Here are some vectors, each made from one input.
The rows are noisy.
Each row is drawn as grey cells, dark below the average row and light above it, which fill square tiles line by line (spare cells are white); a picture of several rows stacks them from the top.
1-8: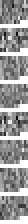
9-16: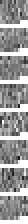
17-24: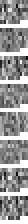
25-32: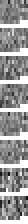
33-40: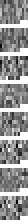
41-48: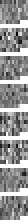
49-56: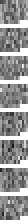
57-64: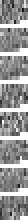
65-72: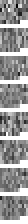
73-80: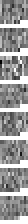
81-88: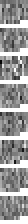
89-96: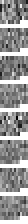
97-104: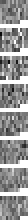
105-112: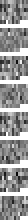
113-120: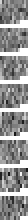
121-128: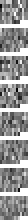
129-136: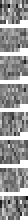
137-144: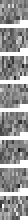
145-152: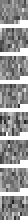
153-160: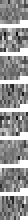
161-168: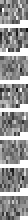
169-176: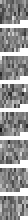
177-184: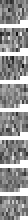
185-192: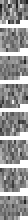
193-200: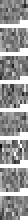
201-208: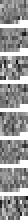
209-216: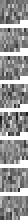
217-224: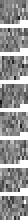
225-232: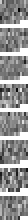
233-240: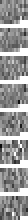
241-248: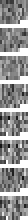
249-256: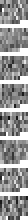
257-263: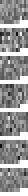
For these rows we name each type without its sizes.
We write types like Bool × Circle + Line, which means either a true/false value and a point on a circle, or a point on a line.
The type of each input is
(Label × Label + Line) × Line + Tree.
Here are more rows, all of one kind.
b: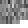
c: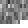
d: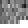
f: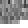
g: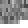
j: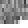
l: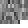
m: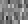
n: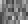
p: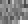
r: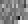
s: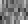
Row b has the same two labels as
f, g and p.
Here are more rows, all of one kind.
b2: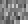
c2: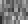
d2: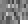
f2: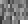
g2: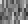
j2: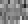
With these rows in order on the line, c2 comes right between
f2 and g2.
